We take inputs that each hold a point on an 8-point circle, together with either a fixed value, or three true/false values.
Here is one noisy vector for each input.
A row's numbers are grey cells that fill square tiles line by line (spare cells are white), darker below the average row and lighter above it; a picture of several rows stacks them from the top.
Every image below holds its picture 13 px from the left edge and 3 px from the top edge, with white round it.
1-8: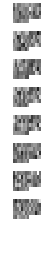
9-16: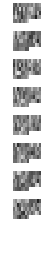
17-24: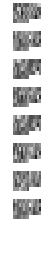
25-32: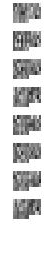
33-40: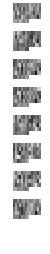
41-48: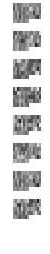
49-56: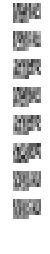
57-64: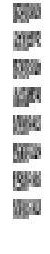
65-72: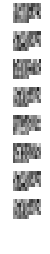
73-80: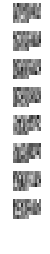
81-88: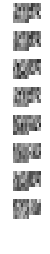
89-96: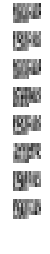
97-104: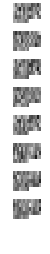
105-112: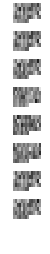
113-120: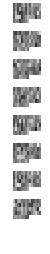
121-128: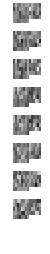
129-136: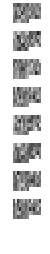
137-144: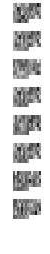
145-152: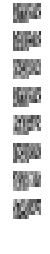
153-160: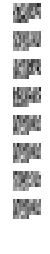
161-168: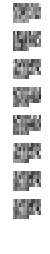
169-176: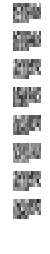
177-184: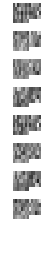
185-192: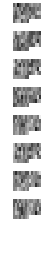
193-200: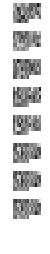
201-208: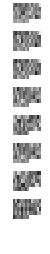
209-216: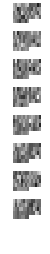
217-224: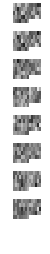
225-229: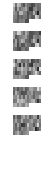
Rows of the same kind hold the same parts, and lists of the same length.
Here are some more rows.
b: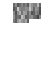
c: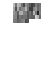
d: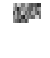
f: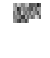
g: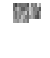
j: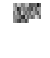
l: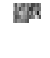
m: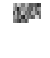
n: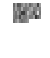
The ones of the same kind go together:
b, g, n
c, d, f, j, l, m

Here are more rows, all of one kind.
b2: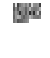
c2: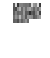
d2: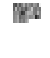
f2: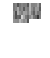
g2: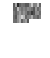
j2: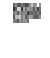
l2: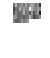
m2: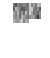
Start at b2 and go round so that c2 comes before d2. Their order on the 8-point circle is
b2, l2, c2, j2, g2, f2, m2, d2.
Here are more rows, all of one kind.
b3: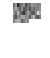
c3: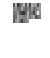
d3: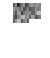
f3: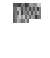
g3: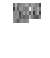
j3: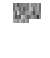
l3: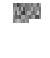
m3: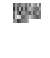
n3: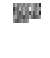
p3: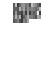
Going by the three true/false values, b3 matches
c3, d3 and p3.
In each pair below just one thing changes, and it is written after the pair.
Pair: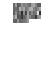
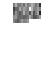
one of the three true/false values
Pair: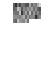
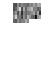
the place on the 8-point circle
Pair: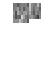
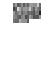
the place on the 8-point circle
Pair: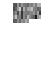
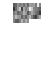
one of the three true/false values
